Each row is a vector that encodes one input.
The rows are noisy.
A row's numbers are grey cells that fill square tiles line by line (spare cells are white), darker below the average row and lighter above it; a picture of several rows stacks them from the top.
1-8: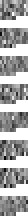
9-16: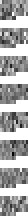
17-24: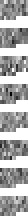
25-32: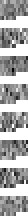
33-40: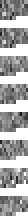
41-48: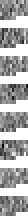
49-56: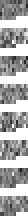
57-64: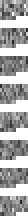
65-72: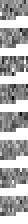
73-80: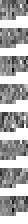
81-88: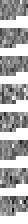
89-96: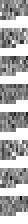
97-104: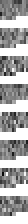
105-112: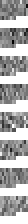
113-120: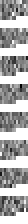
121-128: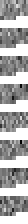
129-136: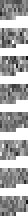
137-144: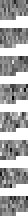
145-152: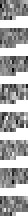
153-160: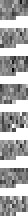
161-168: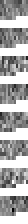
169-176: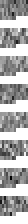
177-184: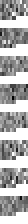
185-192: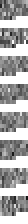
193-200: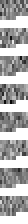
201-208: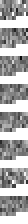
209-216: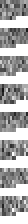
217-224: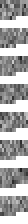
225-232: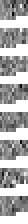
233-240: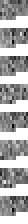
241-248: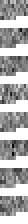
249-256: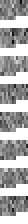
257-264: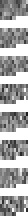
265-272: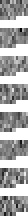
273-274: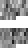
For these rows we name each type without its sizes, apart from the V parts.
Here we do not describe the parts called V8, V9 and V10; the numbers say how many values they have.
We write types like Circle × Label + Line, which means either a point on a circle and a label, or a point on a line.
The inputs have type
(List(Line) × V10 + V8 × V9) × Tree.
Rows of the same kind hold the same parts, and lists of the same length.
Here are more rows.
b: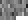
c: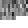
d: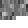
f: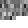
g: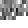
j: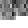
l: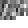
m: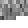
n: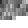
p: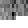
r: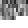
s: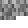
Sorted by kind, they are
b, d, m, p, s
c, f
g, l, r
j, n

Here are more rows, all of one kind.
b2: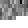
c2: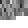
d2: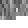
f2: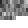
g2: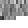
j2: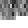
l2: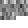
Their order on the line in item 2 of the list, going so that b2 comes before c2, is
g2, b2, c2, d2, j2, f2, l2.
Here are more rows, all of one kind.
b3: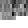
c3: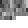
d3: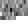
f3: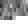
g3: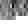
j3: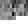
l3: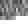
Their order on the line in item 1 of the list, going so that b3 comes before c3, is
b3, j3, d3, g3, l3, f3, c3.
